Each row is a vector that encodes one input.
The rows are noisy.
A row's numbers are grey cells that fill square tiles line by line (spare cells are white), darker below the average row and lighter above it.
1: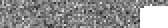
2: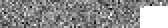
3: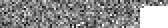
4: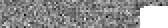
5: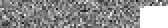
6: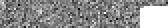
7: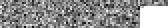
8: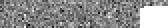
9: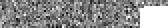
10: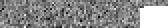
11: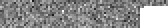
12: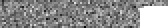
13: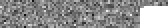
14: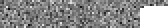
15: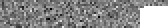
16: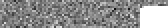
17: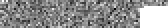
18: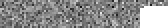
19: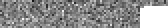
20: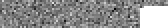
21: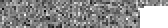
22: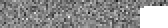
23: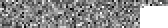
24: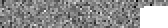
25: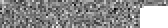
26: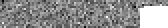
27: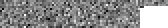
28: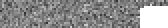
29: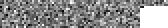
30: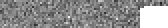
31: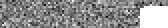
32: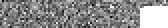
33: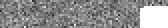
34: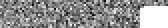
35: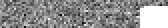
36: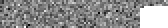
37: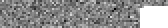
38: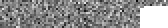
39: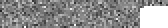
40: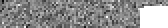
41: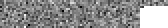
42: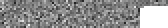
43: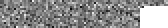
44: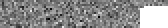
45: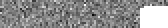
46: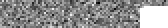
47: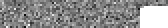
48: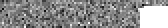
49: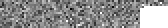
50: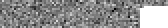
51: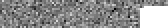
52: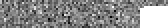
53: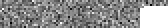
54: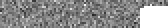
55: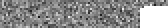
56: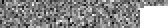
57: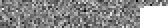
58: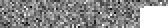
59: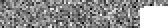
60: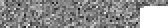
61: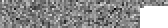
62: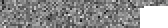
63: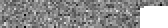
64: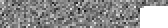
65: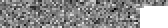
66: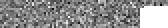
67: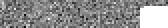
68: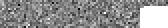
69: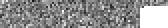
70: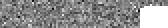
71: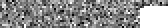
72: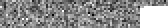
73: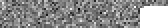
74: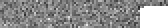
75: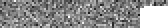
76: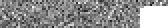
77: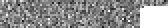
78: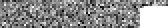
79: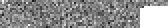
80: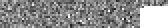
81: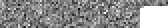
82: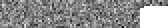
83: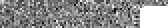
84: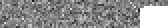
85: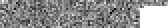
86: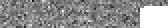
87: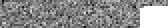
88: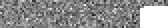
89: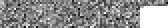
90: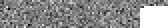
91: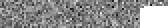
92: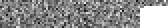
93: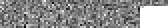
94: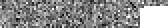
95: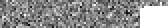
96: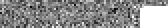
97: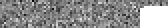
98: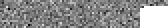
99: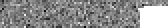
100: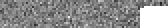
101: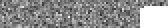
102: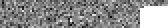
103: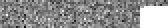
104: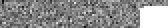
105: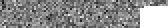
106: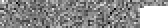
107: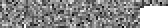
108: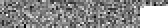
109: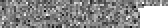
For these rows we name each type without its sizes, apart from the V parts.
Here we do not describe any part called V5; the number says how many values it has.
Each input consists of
a point on a line, together with either three true/false values, or a list of values of V5.
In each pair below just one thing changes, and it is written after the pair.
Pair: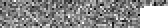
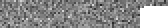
the value of V5 in item 1 of the list
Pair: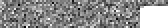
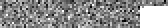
the place on the line
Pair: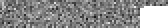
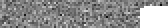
the place on the line
